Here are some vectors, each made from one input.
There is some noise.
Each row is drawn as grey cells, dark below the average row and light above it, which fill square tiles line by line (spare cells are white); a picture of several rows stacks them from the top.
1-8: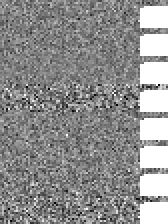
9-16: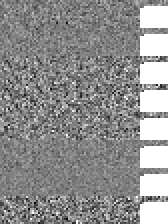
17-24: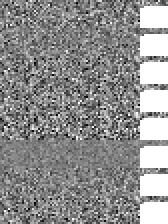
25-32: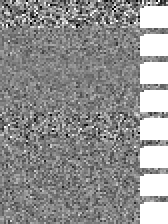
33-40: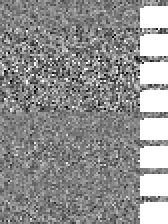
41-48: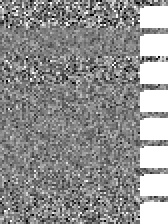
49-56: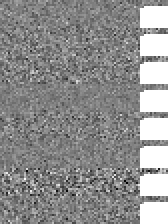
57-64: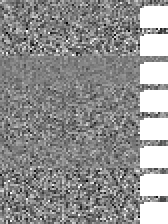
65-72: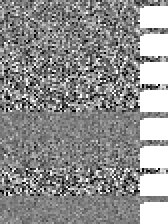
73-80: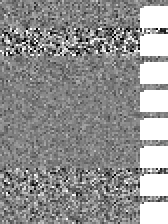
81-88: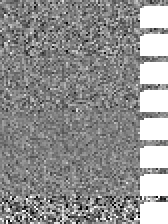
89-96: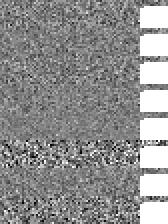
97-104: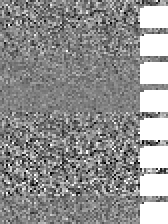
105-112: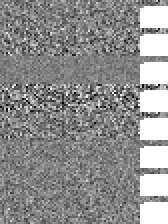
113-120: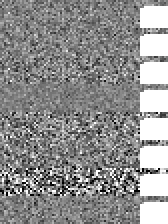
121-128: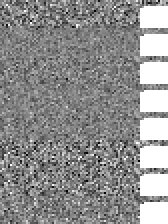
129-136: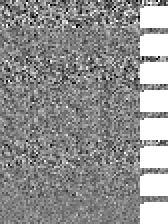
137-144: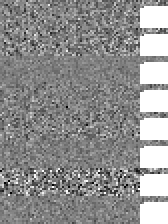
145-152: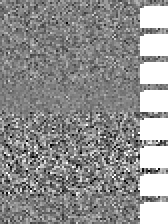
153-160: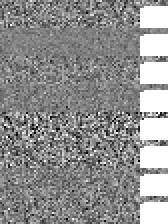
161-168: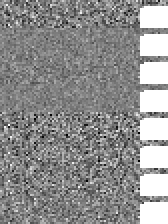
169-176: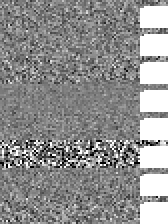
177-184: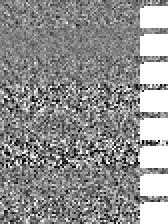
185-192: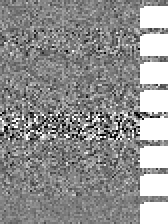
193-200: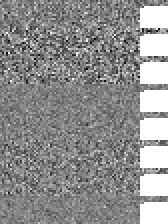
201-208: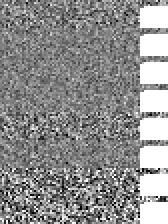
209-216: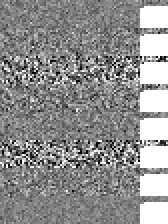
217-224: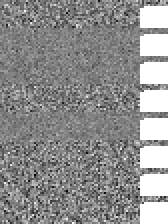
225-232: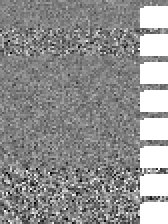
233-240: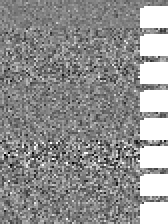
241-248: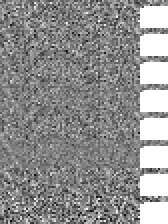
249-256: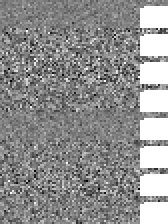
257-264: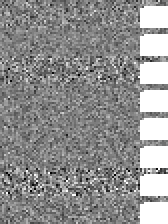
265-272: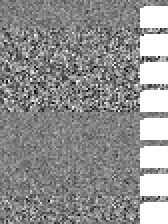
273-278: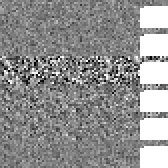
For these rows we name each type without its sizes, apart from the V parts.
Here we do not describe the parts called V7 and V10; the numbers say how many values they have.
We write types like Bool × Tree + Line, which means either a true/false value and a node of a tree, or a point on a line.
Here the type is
(Circle + Unit) × V10 + (Label + Line) × V7.
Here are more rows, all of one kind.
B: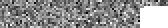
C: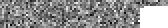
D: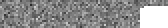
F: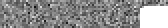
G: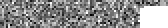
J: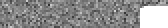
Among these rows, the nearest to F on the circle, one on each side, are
G and J.
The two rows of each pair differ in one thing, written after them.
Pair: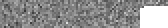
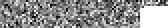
the place on the line
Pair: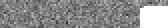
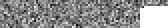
the value of V7
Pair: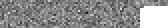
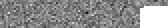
the value of V7
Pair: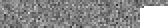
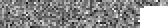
the value of V7
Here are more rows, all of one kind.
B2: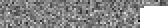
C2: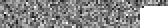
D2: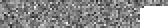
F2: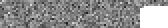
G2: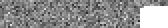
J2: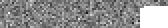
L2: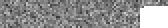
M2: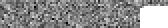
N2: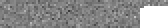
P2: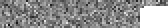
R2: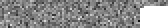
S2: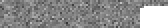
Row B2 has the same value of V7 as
C2 and S2.
